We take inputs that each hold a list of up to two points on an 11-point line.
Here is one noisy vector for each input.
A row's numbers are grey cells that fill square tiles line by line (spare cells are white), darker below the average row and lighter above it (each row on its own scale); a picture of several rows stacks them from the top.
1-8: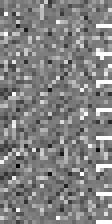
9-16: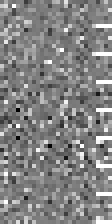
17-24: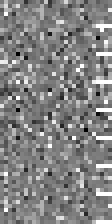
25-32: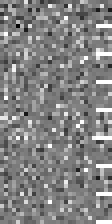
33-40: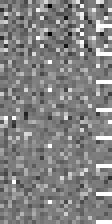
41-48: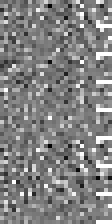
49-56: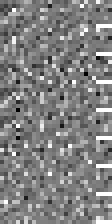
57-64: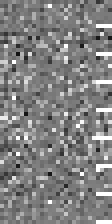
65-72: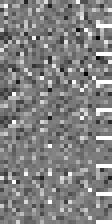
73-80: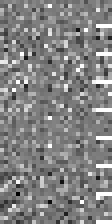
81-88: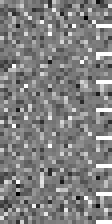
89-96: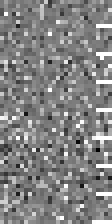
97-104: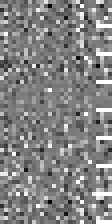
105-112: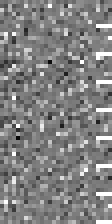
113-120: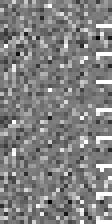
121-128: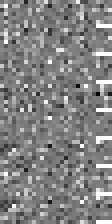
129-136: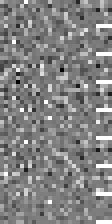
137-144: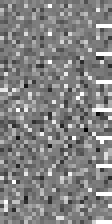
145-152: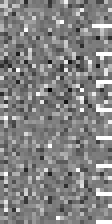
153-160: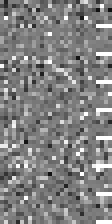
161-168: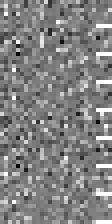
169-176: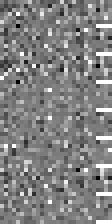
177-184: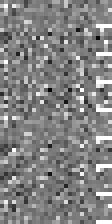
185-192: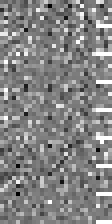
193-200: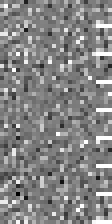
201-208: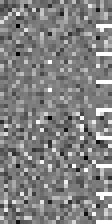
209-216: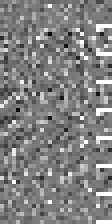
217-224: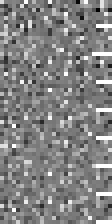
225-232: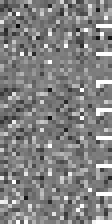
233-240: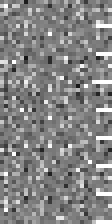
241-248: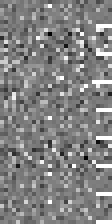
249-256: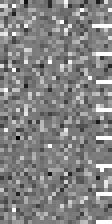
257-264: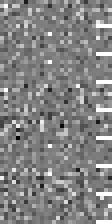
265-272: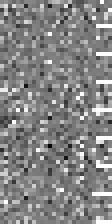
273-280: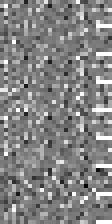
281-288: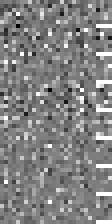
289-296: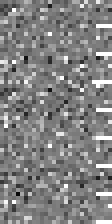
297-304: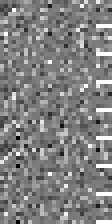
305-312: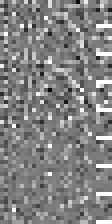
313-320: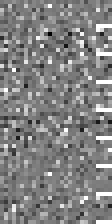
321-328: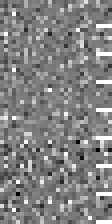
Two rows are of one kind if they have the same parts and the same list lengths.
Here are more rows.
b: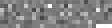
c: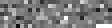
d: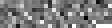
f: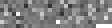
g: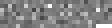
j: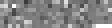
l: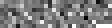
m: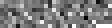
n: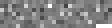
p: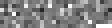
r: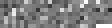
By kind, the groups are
b, g, n, p, r
c, f, j
d, l, m

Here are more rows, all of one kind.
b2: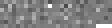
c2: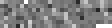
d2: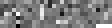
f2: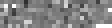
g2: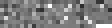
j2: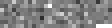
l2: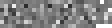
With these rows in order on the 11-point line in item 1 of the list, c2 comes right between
d2 and g2.
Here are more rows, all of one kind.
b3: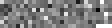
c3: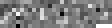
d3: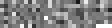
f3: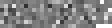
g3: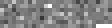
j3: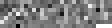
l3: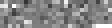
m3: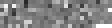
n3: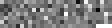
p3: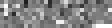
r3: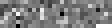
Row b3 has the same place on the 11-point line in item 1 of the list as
c3, j3, n3 and r3.
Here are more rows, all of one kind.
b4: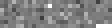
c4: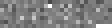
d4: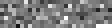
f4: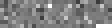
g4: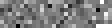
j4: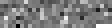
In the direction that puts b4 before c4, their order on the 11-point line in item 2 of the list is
g4, b4, f4, c4, j4, d4.
